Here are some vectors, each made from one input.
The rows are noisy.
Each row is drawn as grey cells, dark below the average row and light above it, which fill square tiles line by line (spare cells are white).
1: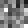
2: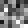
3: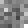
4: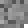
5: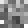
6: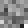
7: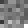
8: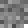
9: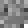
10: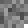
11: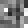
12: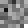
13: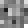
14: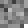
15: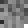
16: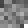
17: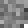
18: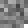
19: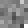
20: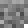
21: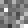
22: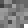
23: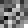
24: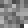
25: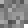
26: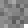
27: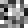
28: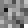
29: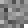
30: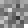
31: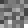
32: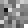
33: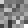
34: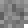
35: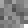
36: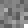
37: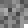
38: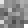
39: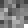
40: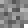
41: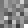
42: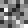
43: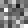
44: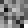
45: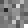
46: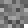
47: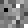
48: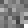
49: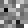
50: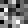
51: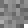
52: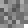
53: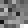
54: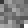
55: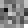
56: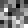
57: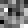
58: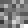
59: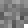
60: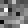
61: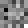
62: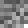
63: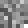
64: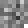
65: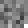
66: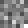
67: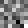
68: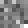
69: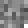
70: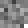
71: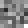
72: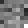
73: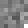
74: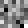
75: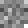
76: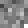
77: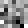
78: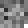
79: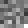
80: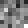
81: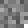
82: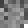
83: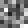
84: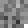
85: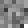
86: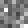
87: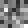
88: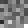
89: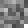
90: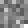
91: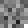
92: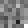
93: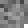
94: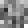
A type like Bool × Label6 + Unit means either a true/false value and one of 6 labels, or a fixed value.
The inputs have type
List3(Line5).
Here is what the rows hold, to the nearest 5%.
All of them are lists of up to three points on a 5-point line: about 10% are empty, 20% hold one, 25% two and 45% three.
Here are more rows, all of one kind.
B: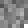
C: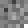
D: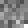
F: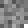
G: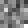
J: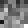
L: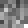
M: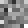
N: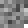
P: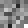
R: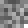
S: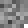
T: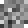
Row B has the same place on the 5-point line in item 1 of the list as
F and P.
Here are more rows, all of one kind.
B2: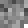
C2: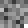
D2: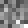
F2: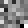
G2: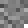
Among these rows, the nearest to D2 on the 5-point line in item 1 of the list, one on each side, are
B2 and G2.
